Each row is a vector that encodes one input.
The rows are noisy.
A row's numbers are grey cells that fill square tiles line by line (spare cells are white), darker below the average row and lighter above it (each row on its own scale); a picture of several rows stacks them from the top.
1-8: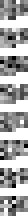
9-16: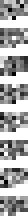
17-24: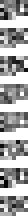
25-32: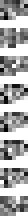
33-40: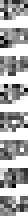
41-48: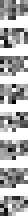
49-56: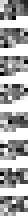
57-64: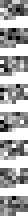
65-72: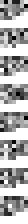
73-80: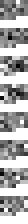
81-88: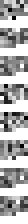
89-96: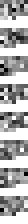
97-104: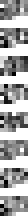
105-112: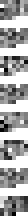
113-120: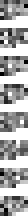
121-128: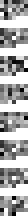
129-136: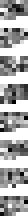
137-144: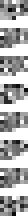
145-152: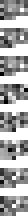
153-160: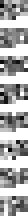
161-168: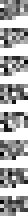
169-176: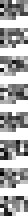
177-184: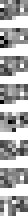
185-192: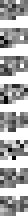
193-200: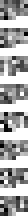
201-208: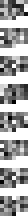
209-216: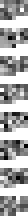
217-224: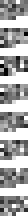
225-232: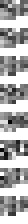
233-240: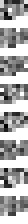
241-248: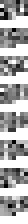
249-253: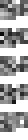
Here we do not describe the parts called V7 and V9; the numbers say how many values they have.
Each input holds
either a fixed value, or one of 6 labels and a value of V9, or a true/false value and a value of V7.
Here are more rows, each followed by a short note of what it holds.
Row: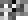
one of 6 labels and a value of V9
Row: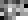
a true/false value and a value of V7
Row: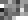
a true/false value and a value of V7
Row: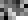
a true/false value and a value of V7
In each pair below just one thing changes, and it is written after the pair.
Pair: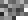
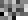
the label
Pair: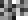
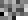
the value of V9
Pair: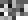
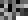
the value of V9
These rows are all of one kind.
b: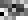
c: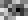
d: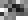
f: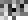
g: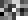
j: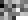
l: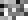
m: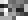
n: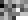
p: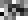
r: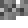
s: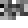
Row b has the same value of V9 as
c, d and p.
